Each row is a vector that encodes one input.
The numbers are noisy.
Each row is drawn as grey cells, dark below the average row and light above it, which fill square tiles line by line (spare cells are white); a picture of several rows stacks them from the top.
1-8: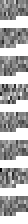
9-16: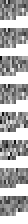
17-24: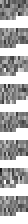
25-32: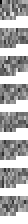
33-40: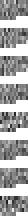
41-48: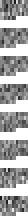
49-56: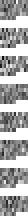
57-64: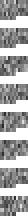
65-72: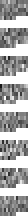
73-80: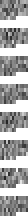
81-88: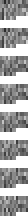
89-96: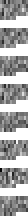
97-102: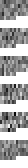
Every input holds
either a point on each of two 4-point lines, or a point on a 6-point line, or a point on a 7-point line.
